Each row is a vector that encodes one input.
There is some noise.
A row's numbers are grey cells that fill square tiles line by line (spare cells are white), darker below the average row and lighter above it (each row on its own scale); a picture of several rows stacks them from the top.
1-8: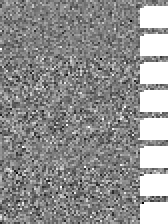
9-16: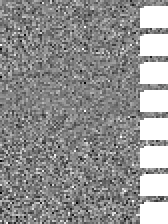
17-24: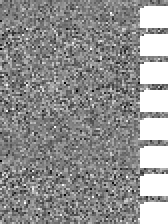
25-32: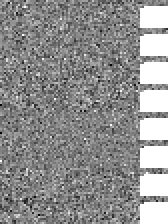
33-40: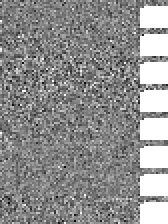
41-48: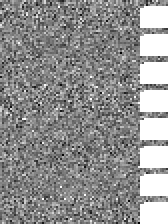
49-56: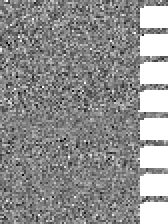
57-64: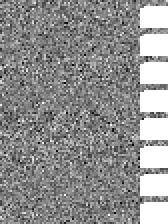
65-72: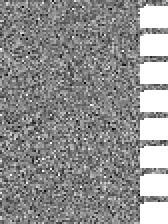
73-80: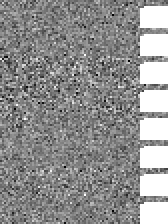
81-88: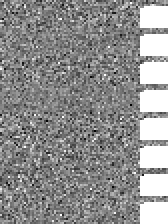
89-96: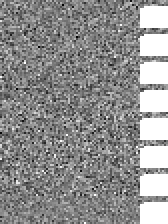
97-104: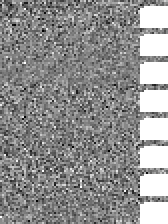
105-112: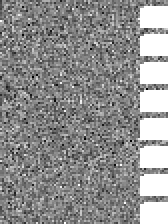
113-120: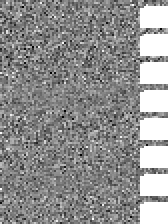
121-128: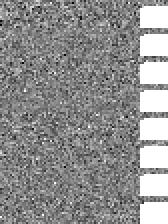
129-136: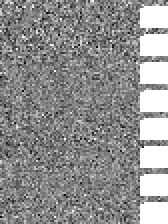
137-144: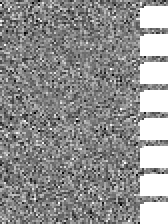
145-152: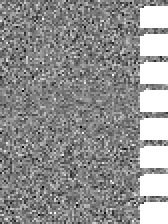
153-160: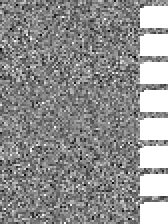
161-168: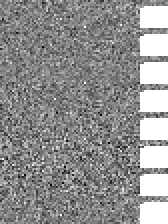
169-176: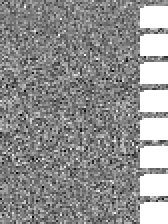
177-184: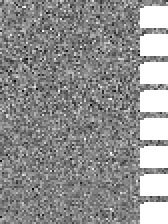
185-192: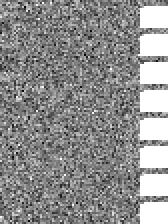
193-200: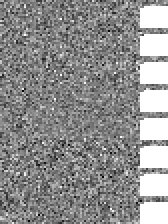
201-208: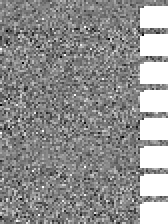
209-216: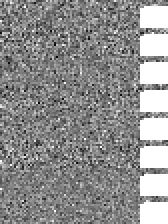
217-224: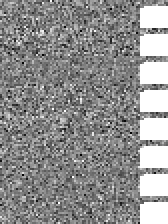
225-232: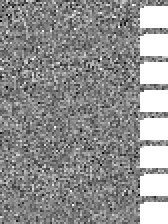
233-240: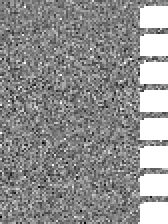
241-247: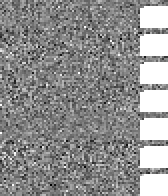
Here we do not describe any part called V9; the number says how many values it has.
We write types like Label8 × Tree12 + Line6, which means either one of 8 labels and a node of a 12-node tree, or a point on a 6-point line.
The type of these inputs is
Bool × Label5 × Line8 × V9.
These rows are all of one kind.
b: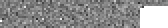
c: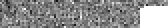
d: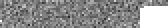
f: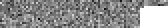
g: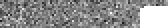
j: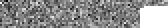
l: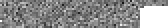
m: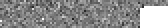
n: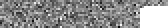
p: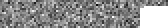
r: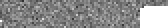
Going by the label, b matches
d, l and n.
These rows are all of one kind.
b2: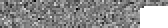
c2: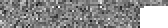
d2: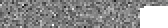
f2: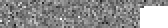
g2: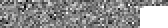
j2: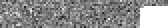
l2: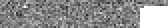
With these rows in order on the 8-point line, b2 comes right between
d2 and j2.
